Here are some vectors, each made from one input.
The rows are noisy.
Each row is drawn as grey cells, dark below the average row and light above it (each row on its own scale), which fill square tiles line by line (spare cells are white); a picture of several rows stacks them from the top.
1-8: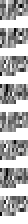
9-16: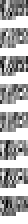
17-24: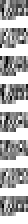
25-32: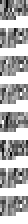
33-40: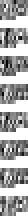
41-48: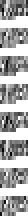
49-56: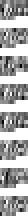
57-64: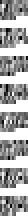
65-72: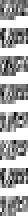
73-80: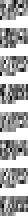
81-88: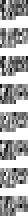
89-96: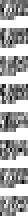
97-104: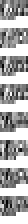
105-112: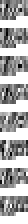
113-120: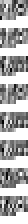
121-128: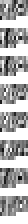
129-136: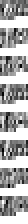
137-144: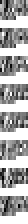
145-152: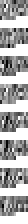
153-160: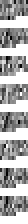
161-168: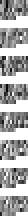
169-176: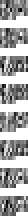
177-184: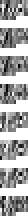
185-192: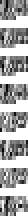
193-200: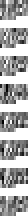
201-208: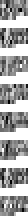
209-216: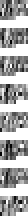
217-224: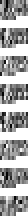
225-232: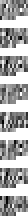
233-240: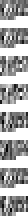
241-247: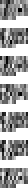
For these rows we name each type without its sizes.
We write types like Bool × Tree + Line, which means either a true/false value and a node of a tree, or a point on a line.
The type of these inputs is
Bool × Label + List(Line).
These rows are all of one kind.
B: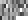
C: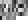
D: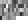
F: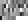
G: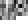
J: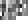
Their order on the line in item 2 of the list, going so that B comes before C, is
J, B, F, D, C, G.
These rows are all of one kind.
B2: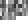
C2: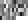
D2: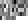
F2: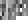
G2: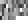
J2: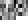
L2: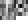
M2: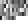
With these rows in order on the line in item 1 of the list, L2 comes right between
F2 and J2.
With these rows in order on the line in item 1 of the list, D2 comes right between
C2 and M2.
